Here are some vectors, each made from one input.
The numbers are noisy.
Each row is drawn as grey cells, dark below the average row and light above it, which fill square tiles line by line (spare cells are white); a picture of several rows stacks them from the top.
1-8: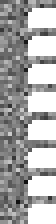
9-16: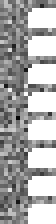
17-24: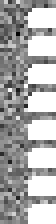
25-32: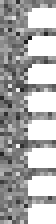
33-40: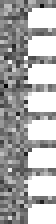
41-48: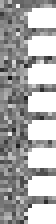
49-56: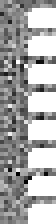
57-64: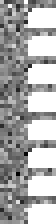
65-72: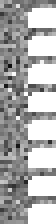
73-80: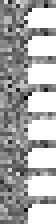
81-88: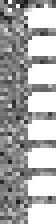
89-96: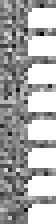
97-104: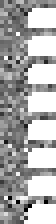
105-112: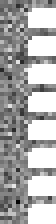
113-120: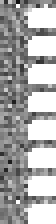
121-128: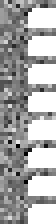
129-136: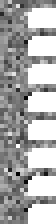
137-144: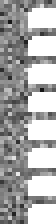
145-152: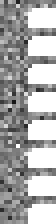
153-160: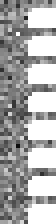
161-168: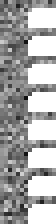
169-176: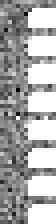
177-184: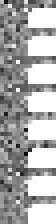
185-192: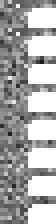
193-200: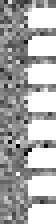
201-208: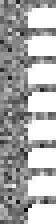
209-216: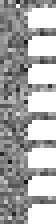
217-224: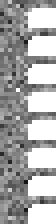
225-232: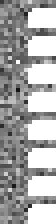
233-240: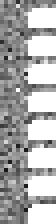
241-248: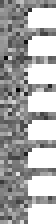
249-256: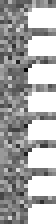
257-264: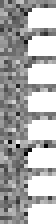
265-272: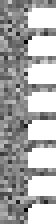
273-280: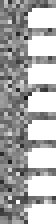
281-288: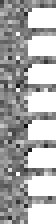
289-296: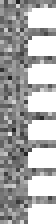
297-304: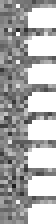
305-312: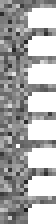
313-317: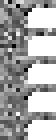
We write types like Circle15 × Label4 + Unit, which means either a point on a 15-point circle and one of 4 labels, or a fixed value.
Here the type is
Bool × Label12 + Circle18 + Unit.
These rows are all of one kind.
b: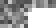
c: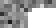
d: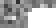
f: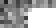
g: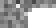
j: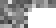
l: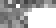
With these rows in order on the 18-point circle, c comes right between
j and l.
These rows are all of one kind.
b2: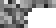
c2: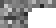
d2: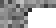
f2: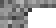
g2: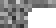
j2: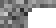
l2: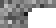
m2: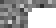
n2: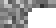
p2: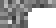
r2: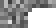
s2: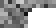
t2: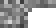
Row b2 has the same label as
g2, j2 and s2.
